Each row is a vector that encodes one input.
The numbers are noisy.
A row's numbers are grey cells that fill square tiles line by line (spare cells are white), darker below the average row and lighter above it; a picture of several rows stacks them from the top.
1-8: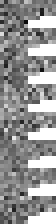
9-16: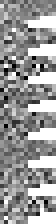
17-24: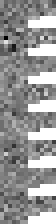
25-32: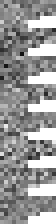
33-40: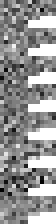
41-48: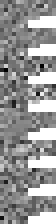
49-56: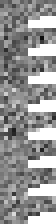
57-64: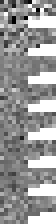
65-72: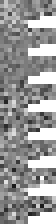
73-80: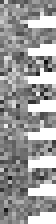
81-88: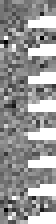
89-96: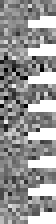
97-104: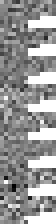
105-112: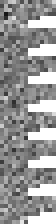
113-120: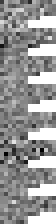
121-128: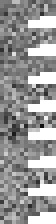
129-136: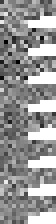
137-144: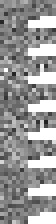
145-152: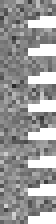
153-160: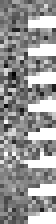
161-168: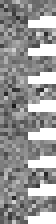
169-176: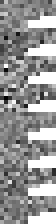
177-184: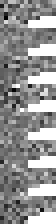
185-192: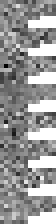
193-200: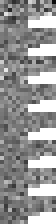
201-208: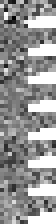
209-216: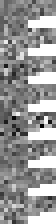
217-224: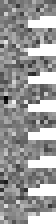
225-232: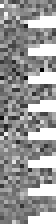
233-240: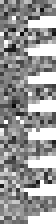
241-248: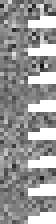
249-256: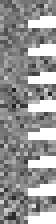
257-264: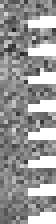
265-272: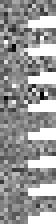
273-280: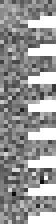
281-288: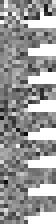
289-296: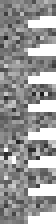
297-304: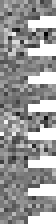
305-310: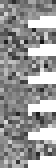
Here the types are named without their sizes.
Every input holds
a point on a line, together with either a label, or a point on a line.
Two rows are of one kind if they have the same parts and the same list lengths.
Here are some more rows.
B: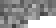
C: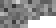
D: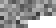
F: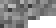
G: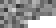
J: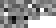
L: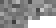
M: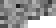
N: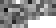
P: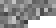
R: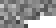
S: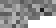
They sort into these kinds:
B, D, G, L, M, N, S
C, F, J, P, R

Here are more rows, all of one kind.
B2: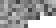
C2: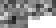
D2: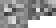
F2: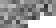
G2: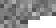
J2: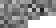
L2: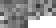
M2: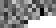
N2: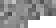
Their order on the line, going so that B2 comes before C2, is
M2, G2, B2, J2, N2, D2, C2, L2, F2.
